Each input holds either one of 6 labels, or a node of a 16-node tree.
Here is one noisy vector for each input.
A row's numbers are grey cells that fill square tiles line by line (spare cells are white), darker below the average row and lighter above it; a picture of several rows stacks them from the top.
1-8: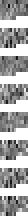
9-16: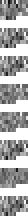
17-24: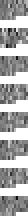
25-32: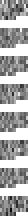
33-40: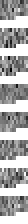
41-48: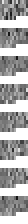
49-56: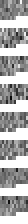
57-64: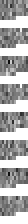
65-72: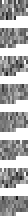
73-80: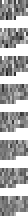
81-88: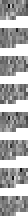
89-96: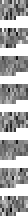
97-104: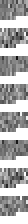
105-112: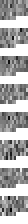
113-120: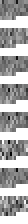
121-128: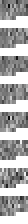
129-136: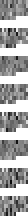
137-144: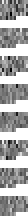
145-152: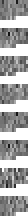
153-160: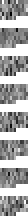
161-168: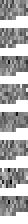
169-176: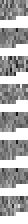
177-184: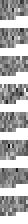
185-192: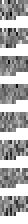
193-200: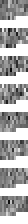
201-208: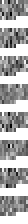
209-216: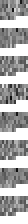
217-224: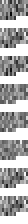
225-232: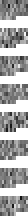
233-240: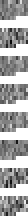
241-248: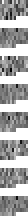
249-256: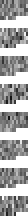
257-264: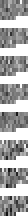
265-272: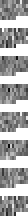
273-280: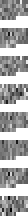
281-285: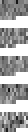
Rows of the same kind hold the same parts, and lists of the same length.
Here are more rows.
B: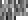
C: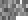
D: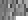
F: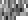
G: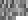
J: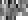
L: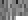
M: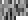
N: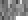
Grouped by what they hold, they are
B, F, J, M
C, D, G, L, N

